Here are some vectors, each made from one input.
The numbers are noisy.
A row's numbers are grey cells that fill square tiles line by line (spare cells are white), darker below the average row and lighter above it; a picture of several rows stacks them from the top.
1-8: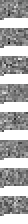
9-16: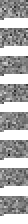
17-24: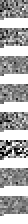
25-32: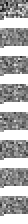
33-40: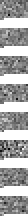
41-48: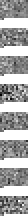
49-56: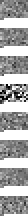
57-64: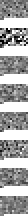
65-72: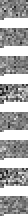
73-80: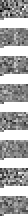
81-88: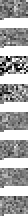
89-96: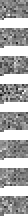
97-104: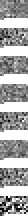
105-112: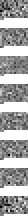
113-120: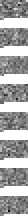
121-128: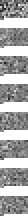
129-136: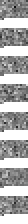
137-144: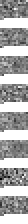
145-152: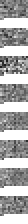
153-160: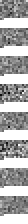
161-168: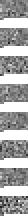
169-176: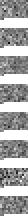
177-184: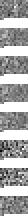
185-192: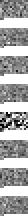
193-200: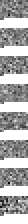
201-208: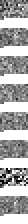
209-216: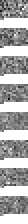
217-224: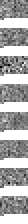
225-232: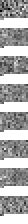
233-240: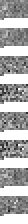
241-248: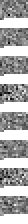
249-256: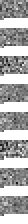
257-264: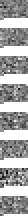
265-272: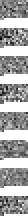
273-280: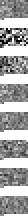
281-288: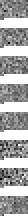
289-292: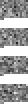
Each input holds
a list of up to three points on a 5-point line.
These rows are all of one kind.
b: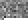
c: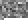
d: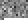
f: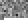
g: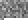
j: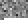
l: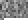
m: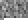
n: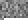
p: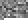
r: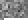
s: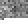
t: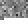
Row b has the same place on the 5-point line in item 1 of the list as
g, l, m and n.
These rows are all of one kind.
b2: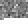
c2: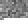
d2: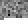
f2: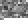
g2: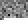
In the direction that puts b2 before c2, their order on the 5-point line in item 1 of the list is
f2, b2, c2, d2, g2.
